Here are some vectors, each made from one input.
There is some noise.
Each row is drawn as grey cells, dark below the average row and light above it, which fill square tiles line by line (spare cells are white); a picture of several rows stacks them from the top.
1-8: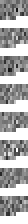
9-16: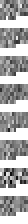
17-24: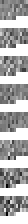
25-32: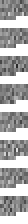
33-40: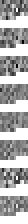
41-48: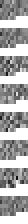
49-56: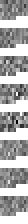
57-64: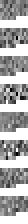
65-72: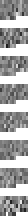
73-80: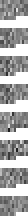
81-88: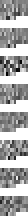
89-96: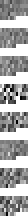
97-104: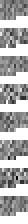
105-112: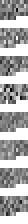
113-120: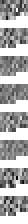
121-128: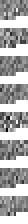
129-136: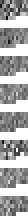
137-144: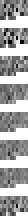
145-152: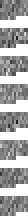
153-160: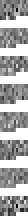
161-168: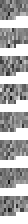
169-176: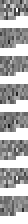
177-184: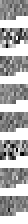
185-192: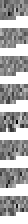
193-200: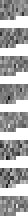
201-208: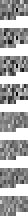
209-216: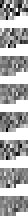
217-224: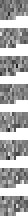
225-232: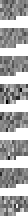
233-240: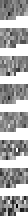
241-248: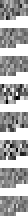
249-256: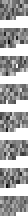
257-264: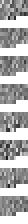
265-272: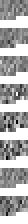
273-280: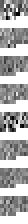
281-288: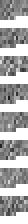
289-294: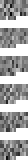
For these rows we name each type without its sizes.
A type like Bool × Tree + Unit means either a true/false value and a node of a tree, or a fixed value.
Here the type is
Bool × (Tree + Unit).
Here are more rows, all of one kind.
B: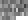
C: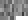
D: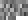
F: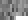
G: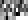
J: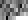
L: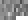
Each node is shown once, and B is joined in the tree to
D and J.
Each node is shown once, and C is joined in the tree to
F.
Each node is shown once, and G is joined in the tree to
L.
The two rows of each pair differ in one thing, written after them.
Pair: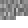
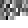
the true/false value
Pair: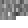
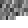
the true/false value
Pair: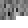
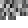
the true/false value
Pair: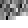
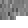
the node of the tree
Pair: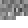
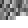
the true/false value
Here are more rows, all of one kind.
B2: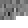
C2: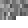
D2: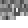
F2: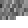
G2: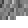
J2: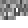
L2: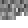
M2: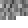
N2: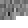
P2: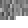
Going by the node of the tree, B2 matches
D2, L2, M2 and N2.
